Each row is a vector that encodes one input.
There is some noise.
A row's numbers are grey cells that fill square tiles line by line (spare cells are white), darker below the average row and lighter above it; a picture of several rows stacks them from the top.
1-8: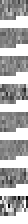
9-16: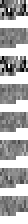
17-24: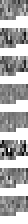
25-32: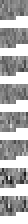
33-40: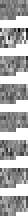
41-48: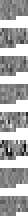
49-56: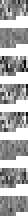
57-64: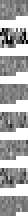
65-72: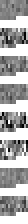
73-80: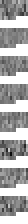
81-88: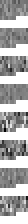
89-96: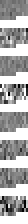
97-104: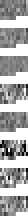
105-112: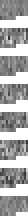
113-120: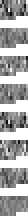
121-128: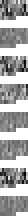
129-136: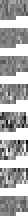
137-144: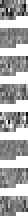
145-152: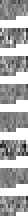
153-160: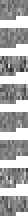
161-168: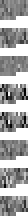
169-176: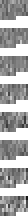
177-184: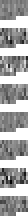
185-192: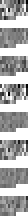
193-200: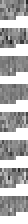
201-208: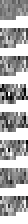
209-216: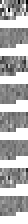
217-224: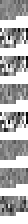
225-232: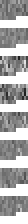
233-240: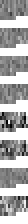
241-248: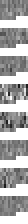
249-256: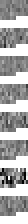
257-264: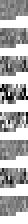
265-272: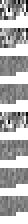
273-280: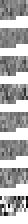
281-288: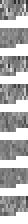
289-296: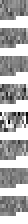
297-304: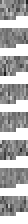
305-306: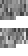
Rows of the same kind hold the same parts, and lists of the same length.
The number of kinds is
2.
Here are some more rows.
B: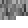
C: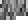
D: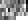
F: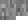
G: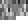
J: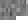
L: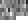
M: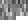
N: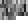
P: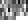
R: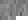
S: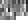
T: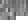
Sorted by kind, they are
B, D, F, G, J, L, M, N, P, R, S, T
C

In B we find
a point on a 13-point circle.
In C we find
a fixed value.
